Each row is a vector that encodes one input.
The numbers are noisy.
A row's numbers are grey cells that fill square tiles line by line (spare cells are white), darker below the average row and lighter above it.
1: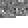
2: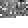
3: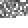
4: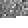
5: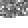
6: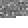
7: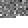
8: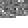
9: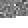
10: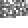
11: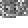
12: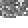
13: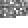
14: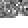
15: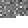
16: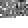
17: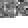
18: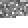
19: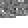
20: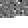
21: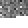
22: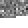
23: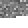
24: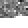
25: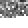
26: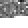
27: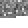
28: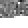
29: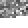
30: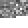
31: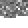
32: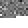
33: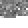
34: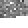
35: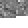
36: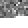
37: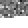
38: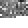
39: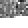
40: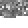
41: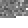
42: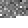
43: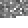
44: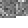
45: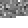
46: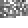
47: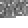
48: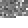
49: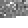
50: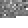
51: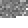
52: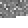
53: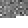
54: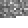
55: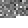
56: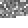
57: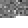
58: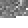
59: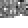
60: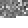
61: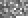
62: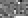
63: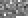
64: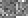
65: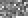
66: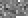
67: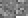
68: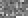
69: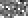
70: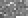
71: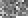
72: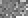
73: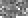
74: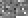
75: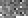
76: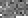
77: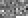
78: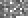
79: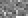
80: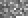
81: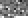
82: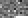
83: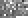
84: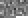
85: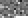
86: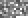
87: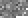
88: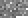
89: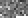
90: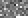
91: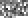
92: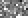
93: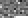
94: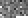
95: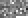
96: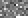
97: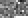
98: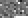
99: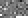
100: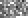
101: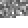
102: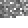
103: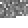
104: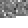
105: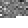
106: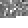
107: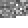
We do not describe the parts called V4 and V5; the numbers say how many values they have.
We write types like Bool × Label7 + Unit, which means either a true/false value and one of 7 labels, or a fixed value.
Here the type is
Bool × V5 + (Circle6 + Unit) × V4.
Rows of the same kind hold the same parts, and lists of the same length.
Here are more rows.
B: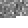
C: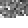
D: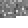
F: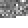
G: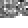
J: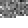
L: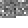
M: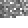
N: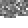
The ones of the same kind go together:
B, M, N
C, G, J
D, F, L

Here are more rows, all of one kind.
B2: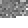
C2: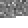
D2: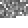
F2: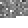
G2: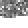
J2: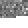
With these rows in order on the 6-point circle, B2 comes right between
D2 and F2.
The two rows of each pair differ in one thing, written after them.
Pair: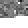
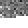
the true/false value
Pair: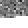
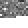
the true/false value
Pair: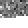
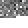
the value of V5
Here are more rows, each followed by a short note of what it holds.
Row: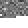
a true/false value and a value of V5
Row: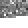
a value of V4
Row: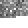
a point on a 6-point circle and a value of V4
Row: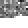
a true/false value and a value of V5
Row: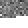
a true/false value and a value of V5
